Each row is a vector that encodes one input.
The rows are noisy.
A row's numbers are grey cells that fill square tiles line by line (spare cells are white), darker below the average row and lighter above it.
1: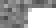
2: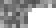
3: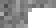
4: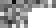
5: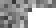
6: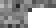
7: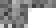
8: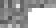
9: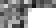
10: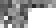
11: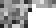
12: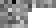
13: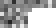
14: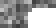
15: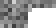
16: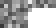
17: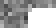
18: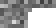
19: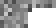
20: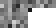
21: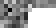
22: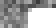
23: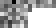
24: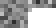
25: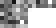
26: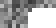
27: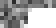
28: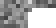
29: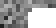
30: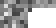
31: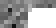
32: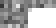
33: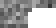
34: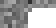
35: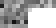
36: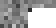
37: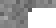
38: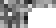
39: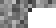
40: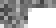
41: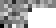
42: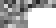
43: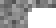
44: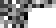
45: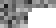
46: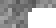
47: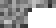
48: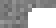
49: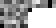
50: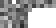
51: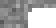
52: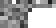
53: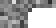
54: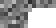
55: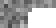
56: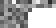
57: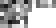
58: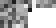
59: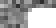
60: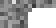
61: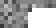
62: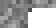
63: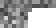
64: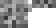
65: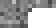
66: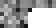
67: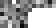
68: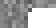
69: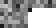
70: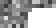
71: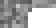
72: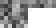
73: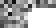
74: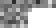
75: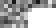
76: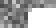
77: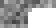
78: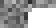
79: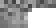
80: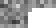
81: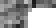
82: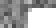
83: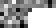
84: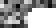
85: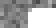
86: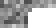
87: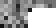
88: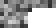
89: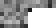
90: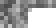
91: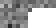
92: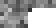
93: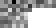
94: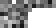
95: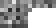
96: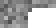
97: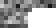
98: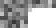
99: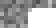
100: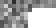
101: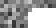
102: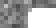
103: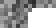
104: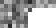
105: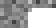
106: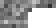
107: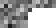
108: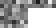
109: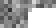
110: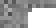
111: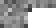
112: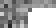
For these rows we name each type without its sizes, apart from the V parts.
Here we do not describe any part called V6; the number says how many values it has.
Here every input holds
either a point on a circle and a true/false value, or two values of V6.
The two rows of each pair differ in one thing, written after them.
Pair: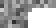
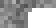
the place on the circle
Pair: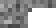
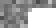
the true/false value
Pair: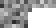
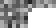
the true/false value
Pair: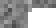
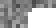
the true/false value
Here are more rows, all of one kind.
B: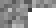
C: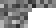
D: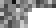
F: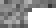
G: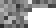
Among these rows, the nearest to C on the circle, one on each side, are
F and G.
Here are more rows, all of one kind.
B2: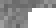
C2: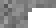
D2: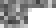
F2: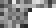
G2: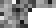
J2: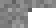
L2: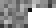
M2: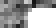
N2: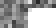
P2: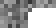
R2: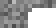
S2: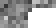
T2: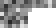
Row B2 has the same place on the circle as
F2, N2, P2 and S2.
